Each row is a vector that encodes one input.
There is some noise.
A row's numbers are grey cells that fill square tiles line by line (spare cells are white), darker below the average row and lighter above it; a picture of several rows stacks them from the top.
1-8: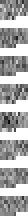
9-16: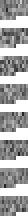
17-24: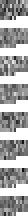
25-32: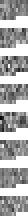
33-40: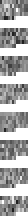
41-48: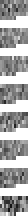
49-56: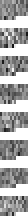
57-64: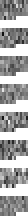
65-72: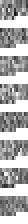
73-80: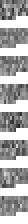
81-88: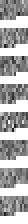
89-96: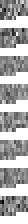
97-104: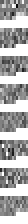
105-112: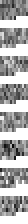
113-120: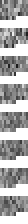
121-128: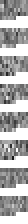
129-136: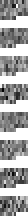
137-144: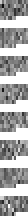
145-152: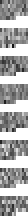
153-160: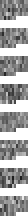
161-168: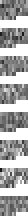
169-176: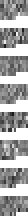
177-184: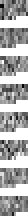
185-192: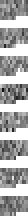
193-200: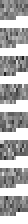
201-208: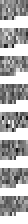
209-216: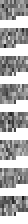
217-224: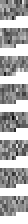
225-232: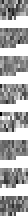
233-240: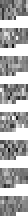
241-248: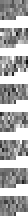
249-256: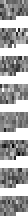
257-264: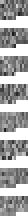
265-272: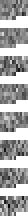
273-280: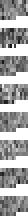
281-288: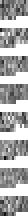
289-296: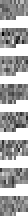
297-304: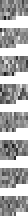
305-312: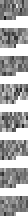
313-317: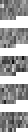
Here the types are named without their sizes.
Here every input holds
either two labels, or a point on a line.
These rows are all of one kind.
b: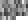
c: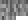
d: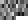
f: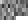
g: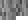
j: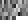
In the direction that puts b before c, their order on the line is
j, b, c, g, d, f.
